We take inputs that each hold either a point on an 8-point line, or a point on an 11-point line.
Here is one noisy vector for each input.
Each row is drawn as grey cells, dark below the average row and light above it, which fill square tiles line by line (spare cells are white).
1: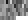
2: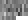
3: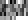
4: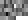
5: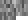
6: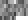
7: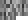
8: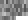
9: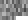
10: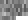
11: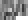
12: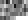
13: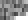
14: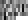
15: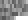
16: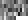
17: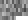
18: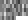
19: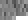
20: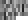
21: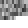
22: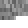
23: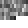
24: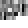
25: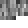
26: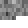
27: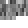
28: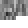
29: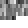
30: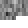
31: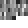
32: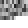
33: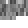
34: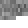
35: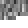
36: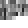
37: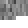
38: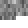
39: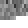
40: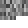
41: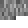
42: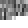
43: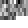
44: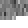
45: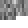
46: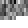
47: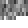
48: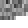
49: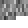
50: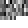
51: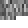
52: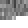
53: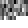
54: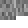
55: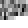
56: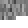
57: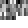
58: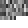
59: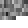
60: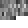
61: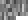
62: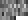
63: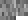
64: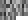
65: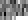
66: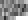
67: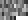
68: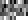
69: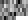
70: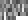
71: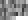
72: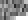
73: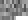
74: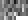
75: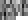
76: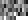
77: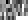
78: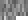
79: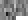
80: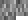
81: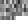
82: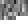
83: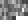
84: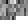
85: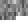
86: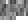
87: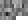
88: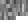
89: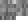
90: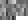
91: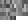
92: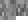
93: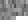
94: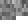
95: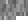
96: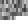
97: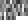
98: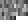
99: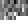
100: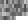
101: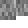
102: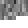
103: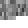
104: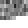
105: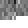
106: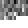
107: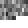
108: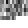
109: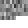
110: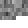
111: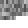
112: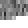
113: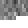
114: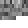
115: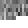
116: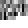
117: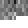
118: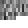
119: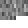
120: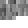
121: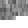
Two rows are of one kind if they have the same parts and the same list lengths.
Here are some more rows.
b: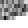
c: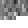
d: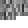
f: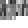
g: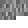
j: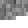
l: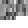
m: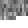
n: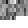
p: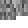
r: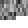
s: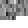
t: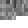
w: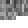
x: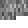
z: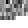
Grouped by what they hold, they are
b, c, f, j, m, t, w, z
d, g, l, n, p, r, s, x

